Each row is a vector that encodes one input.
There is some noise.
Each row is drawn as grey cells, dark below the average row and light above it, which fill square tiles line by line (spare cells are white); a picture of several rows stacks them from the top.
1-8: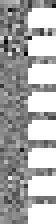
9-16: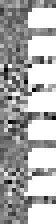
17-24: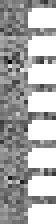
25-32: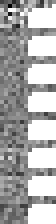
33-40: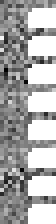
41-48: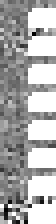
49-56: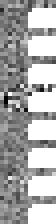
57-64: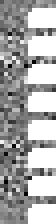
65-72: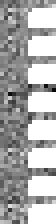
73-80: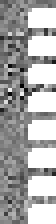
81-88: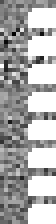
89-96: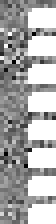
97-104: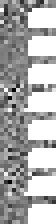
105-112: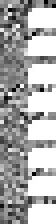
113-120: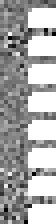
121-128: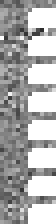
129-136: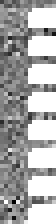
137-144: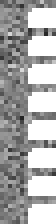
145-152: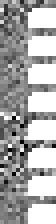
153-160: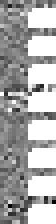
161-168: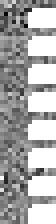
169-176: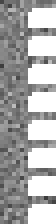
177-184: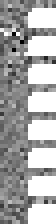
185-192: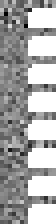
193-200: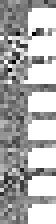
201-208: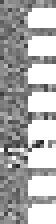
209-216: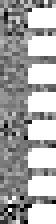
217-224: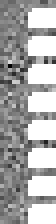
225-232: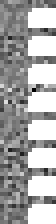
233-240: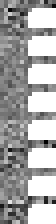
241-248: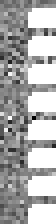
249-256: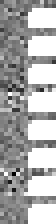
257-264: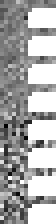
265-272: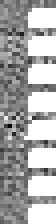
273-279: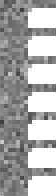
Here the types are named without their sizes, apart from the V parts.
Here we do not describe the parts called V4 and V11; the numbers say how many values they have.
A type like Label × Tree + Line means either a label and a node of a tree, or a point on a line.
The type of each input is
(Bool × V4 + V11) × Line + Circle.
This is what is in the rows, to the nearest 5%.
About 20% of them hold a point on a circle. The rest hold a point on a line, together with either a true/false value and a value of V4, or a value of V11.
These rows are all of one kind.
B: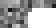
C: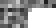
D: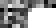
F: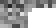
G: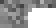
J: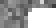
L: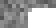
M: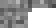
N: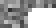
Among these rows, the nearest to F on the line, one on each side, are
J and L.
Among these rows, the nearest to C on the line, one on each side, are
D and L.
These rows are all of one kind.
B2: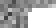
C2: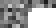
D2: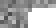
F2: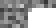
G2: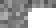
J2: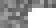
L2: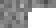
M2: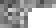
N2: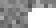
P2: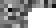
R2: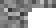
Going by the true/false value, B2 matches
F2, J2, P2 and R2.
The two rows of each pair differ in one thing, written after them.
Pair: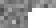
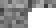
the true/false value
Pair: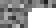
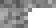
the place on the line
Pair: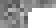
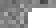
the value of V4
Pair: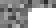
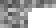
the true/false value
